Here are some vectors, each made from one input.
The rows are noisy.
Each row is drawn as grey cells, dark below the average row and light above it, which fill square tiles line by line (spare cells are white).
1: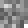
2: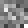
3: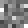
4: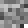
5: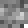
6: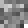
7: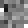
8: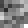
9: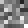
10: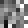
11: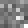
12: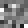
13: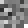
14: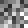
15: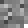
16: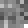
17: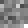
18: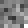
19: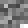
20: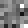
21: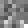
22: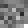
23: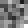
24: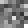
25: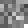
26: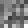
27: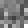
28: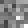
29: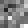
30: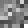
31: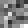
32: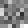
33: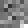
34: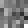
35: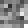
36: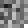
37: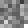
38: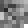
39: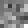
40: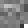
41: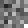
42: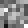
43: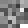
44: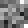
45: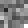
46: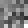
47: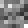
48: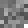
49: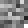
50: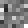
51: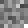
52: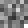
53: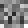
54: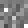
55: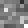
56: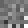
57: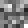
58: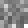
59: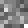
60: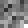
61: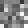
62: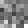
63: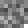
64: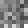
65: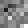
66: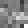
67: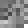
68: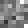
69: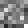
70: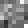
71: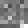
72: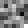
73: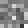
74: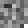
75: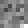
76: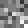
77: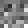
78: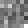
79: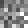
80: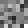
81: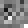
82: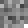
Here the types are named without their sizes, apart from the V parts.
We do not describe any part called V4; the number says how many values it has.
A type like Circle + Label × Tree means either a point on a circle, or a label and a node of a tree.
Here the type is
Label × (Line + V4).
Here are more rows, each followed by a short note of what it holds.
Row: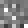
a label and a point on a line
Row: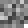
a label and a value of V4
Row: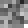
a label and a point on a line
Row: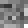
a label and a point on a line
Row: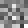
a label and a point on a line
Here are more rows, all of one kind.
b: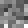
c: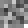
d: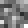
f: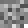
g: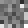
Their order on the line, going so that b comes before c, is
b, d, f, g, c.
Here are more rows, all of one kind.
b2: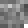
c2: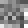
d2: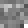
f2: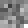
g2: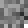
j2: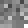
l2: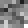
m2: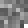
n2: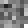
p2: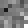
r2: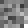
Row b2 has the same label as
d2, g2, m2 and r2.
